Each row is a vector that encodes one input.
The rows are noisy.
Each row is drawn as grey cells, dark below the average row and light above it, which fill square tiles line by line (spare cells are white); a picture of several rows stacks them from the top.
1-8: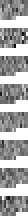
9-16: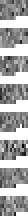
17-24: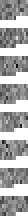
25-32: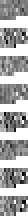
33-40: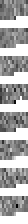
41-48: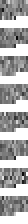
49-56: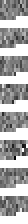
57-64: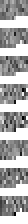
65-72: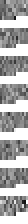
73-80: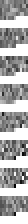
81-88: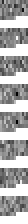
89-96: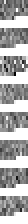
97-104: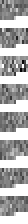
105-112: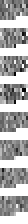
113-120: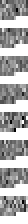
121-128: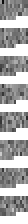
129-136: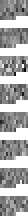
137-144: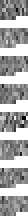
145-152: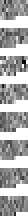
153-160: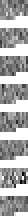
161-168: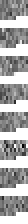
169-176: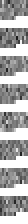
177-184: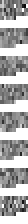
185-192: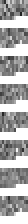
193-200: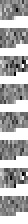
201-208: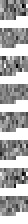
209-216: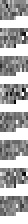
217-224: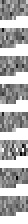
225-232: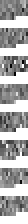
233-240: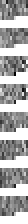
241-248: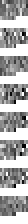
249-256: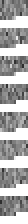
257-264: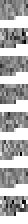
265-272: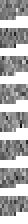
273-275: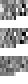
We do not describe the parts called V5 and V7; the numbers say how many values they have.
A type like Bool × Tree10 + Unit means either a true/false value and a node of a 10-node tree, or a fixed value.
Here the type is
(Circle11 × List2(V7) + Tree9) × Line6 × V5.
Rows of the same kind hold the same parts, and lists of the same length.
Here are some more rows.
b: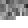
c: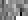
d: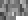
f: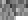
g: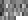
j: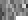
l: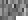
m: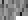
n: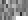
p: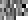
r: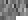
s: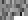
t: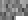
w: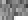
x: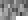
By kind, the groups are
b, f, w, x
c, d, g, m, n, s
j, l, r, t
p

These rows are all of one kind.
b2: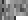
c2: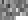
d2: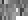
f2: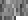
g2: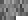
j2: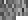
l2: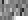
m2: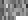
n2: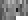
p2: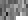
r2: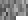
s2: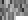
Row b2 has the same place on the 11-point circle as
f2, n2 and r2.
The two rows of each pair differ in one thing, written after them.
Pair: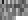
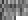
the place on the 11-point circle
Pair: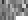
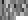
the place on the 6-point line
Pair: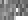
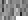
the place on the 11-point circle
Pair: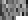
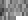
the value of V5
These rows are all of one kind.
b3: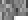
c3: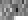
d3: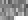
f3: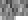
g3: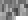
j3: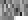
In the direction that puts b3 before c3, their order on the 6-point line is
j3, d3, b3, f3, c3, g3.
